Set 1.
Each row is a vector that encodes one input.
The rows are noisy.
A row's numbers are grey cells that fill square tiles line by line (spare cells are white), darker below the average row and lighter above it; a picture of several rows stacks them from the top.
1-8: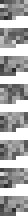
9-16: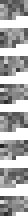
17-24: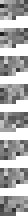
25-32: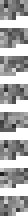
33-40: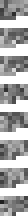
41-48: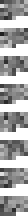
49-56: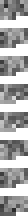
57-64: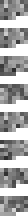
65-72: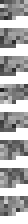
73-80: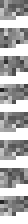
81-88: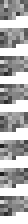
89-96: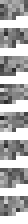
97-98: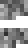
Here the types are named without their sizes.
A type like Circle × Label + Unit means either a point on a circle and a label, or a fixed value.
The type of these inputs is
Bool × Bool × Bool.
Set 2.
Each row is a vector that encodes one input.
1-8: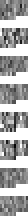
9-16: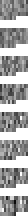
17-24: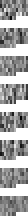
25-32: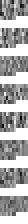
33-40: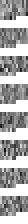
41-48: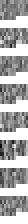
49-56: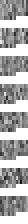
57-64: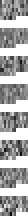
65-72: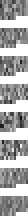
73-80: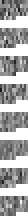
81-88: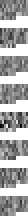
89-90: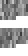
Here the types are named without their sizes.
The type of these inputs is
Line.
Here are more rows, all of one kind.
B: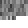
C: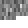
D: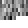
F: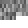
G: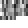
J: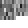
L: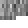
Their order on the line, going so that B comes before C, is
D, L, G, J, B, C, F.
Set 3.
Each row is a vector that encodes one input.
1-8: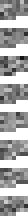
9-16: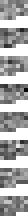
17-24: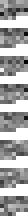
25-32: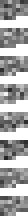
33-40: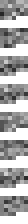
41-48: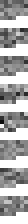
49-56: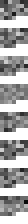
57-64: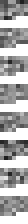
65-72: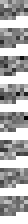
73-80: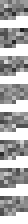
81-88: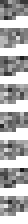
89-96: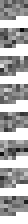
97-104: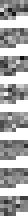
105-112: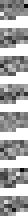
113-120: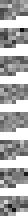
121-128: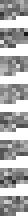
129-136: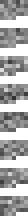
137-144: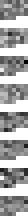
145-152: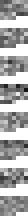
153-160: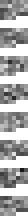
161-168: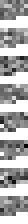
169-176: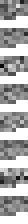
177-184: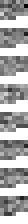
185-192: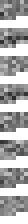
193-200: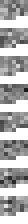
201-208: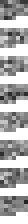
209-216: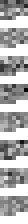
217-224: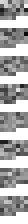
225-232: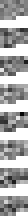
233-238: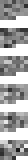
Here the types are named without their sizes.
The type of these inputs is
Tree.
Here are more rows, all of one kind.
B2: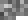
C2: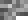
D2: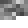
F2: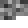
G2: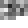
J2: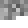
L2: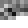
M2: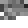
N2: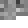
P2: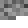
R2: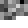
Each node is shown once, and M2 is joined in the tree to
P2.
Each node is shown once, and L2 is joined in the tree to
B2.
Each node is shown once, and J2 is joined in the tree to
G2 and N2.
